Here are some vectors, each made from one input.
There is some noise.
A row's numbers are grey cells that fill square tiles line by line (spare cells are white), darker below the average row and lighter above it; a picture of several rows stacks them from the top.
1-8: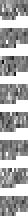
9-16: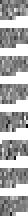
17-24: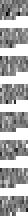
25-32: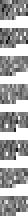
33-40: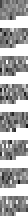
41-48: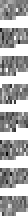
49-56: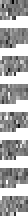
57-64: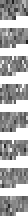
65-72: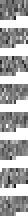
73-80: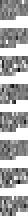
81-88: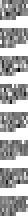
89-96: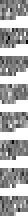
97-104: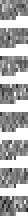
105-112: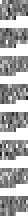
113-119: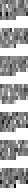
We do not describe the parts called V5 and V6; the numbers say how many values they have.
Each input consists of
a value of V5 and a value of V6, together with a list of up to two points on a 4-point line.
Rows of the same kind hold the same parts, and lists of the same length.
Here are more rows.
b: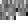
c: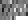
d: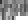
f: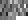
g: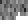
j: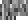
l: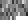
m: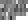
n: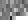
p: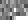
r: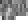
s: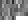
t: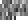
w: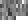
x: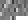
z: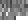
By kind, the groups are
b, j, t, w, z
c, f, n, p
d, g, l, m, r, s, x

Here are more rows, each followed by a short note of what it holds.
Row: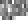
a value of V5 and a value of V6, together with a list of two items
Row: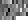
a value of V5 and a value of V6, together with the empty list
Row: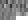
a value of V5 and a value of V6, together with a list of two items
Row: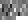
a value of V5 and a value of V6, together with the empty list
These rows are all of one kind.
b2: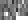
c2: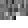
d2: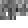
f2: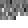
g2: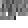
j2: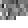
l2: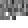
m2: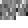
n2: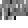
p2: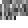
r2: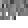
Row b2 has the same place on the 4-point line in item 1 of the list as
c2, d2, g2 and l2.
